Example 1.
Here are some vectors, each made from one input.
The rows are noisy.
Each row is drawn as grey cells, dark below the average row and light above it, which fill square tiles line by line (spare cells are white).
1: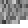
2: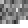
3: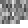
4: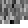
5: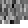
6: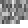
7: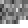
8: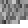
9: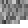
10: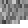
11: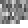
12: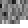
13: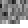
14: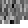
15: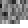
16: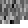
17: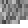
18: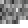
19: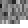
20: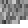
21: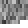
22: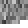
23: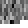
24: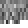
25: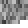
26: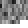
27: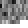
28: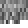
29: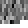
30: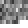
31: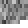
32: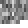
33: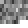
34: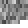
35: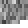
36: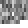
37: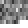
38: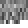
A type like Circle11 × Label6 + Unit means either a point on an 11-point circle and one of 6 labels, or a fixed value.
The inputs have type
Line6.
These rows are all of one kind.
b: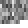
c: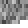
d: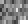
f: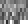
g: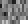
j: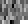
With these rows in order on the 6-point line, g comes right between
d and j.
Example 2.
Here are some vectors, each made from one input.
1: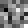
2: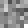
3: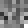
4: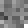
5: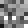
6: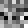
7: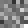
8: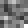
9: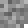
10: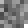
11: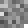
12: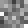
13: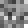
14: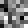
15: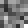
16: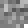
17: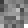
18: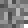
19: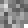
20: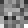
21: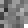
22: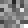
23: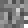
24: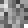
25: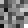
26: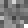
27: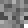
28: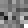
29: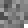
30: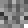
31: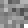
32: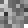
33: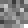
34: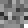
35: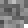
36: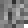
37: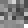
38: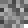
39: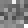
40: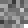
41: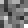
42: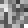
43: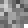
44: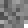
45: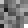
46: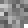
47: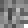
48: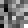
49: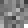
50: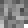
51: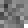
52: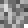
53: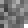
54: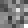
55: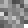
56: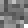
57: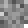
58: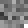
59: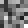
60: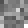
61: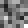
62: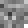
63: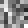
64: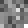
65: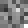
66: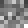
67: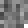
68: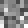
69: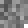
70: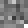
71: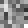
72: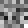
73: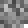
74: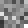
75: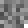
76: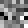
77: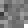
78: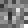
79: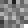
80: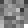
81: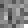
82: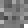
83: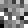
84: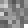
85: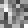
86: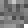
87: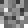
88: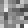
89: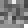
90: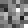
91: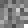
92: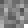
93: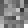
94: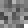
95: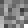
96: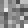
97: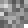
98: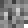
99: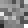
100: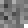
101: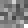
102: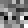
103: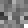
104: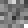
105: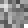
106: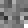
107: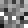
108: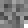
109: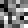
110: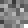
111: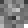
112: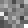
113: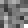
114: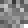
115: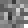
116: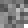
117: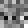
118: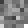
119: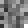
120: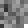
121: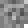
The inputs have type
Line8.
